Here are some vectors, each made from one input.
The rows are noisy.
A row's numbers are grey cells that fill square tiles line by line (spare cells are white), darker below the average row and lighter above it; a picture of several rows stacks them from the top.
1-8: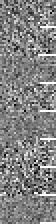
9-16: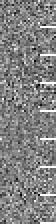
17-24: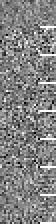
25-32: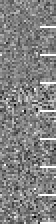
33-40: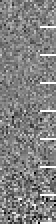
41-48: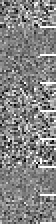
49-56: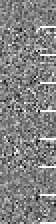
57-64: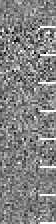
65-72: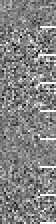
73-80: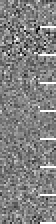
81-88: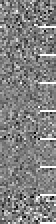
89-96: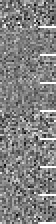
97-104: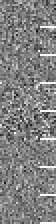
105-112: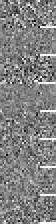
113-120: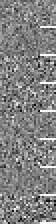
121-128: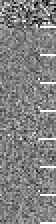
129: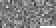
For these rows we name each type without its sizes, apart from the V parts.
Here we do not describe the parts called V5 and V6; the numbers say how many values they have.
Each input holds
a node of a tree, together with either a node of a tree and a value of V5, or a value of V6.
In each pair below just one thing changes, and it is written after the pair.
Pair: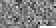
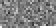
the node of one of the two trees
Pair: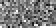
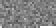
the value of V5
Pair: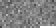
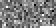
the value of V5
